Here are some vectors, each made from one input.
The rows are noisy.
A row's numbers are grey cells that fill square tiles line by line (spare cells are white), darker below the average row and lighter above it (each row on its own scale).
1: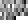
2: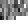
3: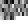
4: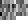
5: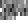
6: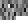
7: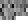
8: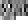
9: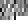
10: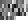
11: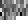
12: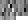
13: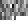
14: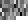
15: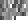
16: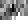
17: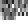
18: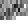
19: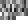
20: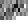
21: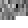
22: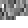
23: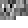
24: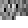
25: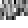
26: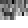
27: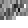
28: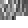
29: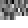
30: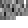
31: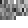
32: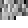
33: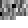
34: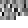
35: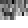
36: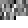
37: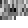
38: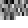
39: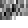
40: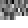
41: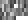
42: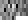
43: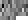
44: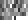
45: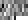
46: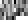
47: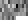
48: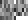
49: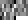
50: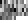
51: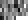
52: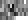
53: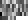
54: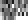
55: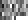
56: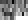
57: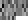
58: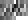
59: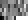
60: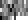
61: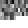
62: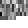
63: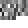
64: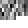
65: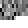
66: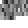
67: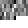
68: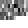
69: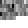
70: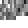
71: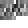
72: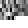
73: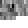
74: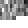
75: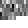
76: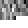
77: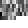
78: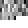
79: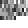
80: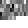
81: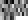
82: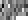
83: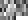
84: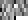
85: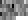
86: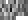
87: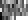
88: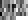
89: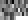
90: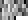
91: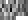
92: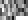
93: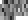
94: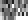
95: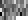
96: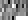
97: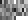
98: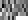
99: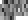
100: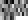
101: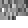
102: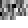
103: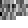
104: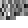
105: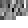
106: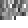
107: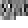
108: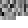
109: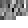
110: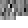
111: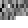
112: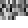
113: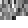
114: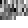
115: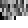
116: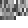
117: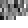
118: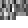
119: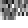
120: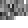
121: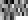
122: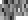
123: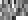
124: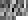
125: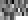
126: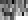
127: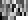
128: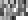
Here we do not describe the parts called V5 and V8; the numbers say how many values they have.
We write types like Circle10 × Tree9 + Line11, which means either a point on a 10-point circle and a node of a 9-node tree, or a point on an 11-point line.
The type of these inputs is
Label9 × (Line9 + V8) + V5.
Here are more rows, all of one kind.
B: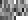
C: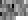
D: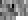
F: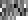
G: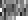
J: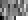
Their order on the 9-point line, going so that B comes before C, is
F, J, B, G, C, D.
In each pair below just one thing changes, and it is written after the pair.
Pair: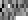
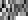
the value of V8
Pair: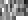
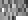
the label
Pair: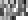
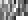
the label
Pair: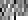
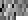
the value of V8
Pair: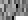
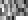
the value of V8
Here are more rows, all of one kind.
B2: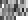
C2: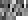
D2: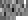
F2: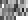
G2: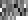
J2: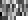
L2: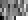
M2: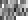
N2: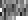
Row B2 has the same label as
F2 and M2.
